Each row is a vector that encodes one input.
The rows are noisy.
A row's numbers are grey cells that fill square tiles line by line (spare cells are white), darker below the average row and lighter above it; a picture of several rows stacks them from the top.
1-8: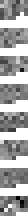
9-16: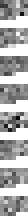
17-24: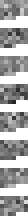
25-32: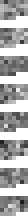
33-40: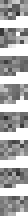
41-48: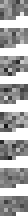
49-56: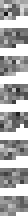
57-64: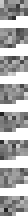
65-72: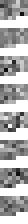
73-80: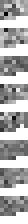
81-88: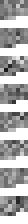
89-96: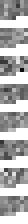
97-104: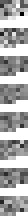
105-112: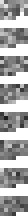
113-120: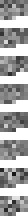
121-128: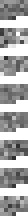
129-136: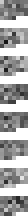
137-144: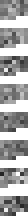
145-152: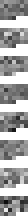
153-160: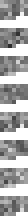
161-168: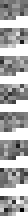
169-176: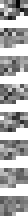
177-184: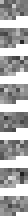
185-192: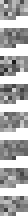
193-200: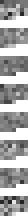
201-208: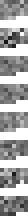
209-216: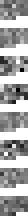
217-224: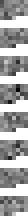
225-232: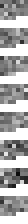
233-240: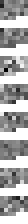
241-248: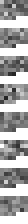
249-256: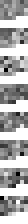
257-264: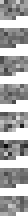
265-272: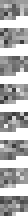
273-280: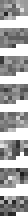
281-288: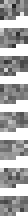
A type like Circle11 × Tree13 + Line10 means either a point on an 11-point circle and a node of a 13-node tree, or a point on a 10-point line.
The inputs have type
Label9.
